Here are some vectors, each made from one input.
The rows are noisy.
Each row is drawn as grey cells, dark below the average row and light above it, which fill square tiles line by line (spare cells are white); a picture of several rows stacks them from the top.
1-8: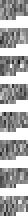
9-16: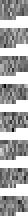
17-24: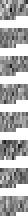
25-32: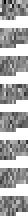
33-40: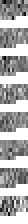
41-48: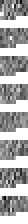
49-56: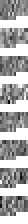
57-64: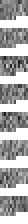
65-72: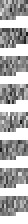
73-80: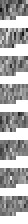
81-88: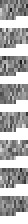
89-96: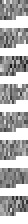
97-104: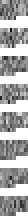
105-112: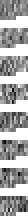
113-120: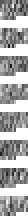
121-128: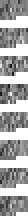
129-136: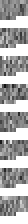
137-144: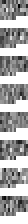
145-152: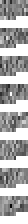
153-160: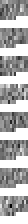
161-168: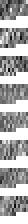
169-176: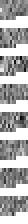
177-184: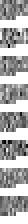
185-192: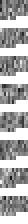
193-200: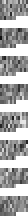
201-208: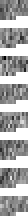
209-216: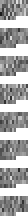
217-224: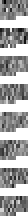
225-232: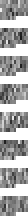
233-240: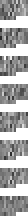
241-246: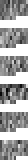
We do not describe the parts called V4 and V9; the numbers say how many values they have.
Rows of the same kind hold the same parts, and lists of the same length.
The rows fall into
4 kinds.
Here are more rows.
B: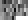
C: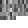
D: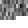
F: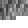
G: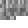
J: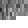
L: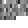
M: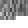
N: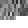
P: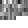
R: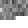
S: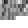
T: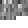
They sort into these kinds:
B, D, G, S
C, F, J, L
M, N, R
P, T

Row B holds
one of 6 labels, a point on a 5-point line, a value of V4 and a value of V9.
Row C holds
a point on a 5-point line and a value of V9.
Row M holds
one of 6 labels, a point on each of two 5-point lines and a value of V4.
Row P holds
a point on each of two 5-point lines.
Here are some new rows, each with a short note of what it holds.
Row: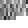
a point on a 5-point line and a value of V9
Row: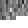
a point on a 5-point line and a value of V9
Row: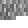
a point on each of two 5-point lines
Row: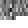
one of 6 labels, a point on each of two 5-point lines and a value of V4
